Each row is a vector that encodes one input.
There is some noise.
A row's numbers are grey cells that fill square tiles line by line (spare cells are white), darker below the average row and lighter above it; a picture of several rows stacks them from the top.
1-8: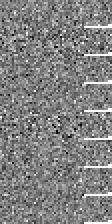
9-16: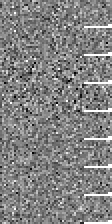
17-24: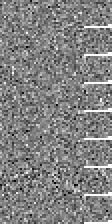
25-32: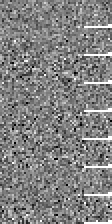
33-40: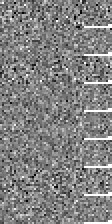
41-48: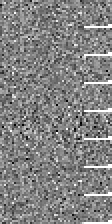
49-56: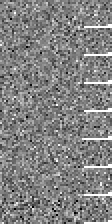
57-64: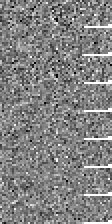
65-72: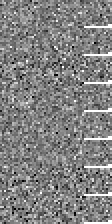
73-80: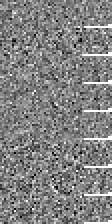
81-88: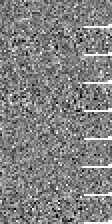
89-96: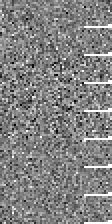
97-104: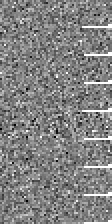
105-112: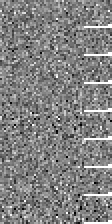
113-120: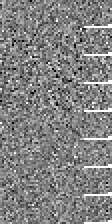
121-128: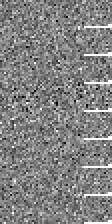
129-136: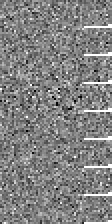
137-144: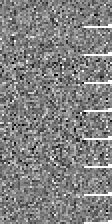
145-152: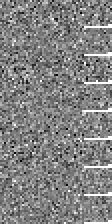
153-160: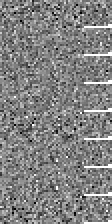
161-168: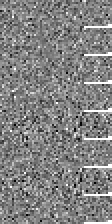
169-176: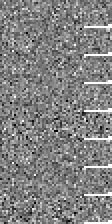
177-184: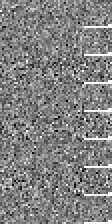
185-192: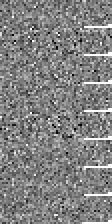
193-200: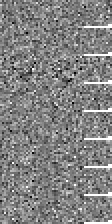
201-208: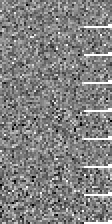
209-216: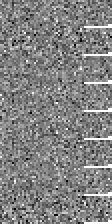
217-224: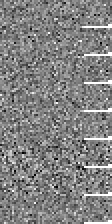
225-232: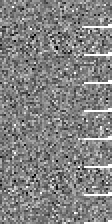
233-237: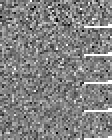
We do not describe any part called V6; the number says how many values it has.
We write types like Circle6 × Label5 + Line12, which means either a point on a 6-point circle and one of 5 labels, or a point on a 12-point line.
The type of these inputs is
Bool × Bool × Bool × Bool × (Line4 × (Tree7 + V6) + Line7).
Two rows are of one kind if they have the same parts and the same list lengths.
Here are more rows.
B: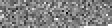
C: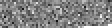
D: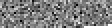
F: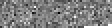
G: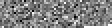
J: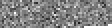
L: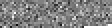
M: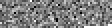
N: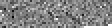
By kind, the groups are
B, F, N
C, J, L
D, G, M

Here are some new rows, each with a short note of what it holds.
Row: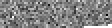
a point on a 4-point line, a node of a 7-node tree and four true/false values
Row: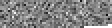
a point on a 4-point line, a node of a 7-node tree and four true/false values
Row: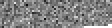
a point on a 4-point line, four true/false values and a value of V6
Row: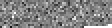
a point on a 4-point line, a node of a 7-node tree and four true/false values
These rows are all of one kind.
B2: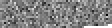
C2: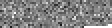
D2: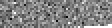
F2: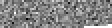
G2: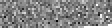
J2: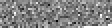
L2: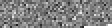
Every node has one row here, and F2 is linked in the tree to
C2.
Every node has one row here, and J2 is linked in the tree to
G2 and L2.
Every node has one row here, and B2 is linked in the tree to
D2 and L2.
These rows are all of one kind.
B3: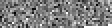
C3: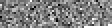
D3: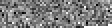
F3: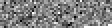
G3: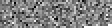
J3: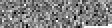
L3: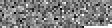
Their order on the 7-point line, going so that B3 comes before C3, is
D3, L3, J3, G3, F3, B3, C3.
